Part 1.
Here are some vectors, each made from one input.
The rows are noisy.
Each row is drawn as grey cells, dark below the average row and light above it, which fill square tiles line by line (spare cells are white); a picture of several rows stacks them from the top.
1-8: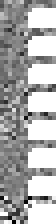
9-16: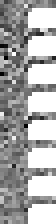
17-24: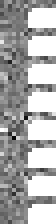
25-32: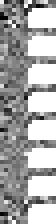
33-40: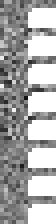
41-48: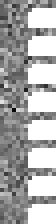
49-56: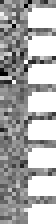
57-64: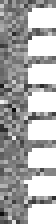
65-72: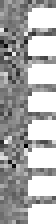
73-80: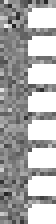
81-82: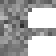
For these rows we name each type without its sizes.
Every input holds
a label, together with either a fixed value, or three true/false values.
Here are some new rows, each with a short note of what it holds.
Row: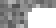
a label and three true/false values
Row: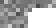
a label
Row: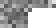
a label
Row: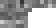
a label
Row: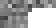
a label
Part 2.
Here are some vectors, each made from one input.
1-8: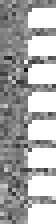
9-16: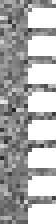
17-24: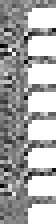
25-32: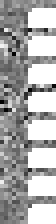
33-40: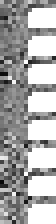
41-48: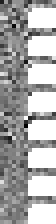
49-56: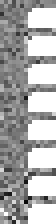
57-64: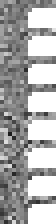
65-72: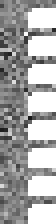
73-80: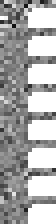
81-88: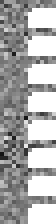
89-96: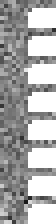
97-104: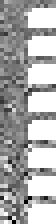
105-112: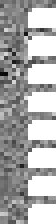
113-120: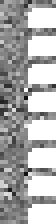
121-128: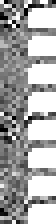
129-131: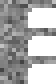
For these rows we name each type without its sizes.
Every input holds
a label and a point on a line.
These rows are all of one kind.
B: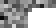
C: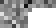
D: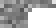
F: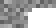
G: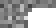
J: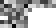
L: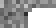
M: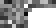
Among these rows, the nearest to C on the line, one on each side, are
G and M.
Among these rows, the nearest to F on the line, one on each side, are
D and L.
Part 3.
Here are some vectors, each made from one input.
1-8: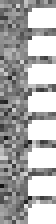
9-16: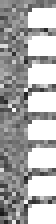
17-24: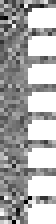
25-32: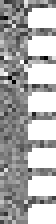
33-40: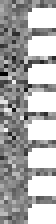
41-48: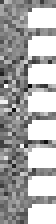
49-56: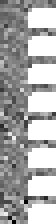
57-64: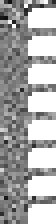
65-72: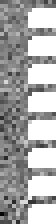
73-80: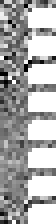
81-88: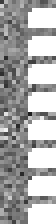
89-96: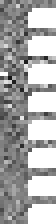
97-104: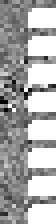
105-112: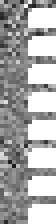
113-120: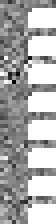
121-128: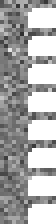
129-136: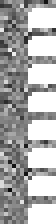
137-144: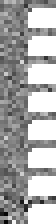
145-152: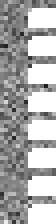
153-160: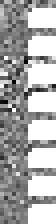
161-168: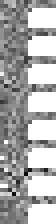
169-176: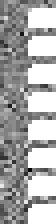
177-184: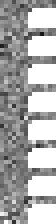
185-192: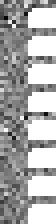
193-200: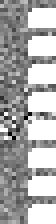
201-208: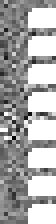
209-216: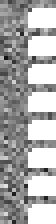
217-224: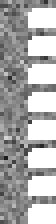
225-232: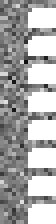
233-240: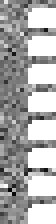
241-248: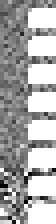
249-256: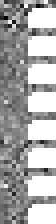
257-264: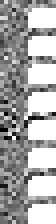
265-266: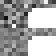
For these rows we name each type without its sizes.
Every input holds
a label, together with either a fixed value, or three true/false values.
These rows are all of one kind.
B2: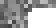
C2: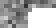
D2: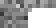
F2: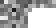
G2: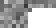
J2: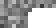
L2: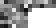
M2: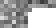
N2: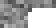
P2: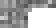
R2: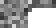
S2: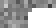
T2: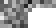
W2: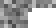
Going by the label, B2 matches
C2, G2 and R2.
